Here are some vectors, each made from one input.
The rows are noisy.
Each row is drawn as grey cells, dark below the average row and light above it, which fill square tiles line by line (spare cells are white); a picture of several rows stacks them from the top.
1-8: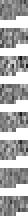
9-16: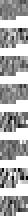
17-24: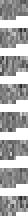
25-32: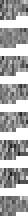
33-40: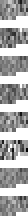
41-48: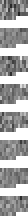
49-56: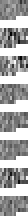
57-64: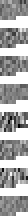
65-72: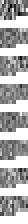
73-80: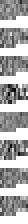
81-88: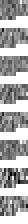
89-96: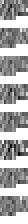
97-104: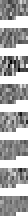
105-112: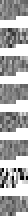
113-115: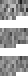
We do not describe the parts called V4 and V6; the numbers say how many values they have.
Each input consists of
either a point on a 5-point line and a value of V4, or a true/false value and a value of V6.
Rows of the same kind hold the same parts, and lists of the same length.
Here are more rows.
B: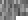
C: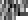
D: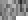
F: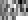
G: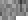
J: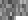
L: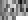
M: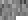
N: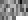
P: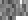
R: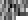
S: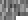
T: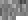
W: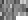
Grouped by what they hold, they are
B, C, D, F, G, L, M, N, R, S, T
J, P, W

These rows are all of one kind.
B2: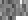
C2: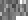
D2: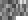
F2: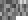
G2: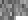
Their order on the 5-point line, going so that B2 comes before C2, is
G2, B2, D2, C2, F2.
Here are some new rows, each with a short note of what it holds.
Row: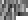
a true/false value and a value of V6
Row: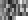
a point on a 5-point line and a value of V4
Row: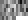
a true/false value and a value of V6
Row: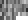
a point on a 5-point line and a value of V4
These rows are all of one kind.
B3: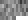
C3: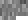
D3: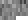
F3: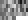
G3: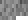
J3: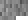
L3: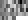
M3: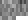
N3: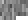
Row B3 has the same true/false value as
G3 and J3.
